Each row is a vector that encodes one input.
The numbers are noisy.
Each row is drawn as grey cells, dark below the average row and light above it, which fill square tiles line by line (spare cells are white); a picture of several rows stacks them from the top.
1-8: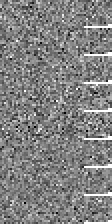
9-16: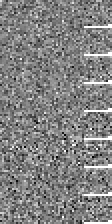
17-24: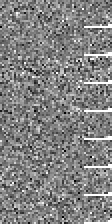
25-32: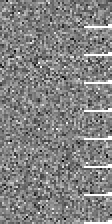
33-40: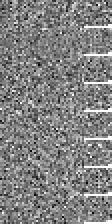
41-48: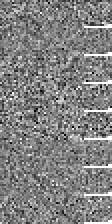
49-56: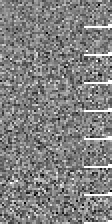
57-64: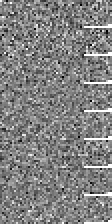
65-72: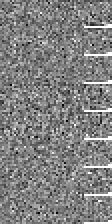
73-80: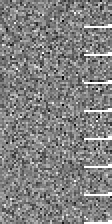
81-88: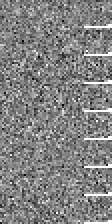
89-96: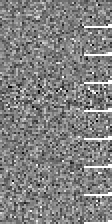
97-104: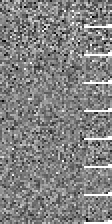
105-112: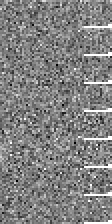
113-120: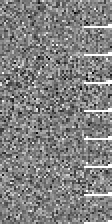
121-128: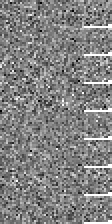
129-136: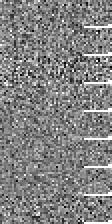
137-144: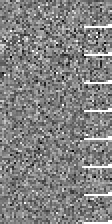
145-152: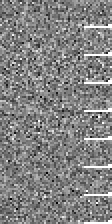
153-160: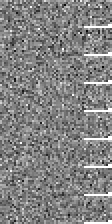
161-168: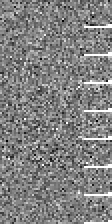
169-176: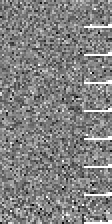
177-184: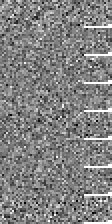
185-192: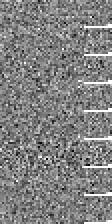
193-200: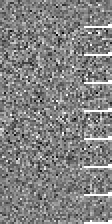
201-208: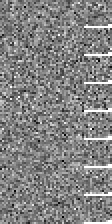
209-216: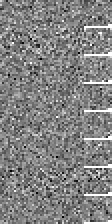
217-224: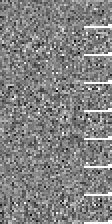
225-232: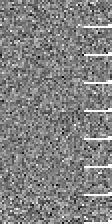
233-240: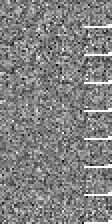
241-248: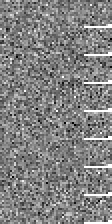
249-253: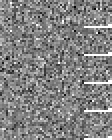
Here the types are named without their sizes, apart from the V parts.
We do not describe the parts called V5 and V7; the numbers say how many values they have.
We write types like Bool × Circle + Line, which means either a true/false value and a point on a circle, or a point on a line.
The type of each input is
(Bool × Bool × Bool × Bool + V7) × Circle × (Line + V5).
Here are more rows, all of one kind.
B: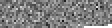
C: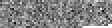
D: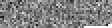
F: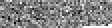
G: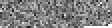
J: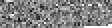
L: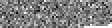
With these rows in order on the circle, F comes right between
J and L.
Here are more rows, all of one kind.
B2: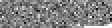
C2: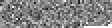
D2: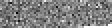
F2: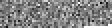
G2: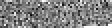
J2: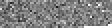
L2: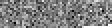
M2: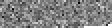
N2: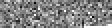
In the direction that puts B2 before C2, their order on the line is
G2, B2, L2, J2, D2, N2, M2, C2, F2.
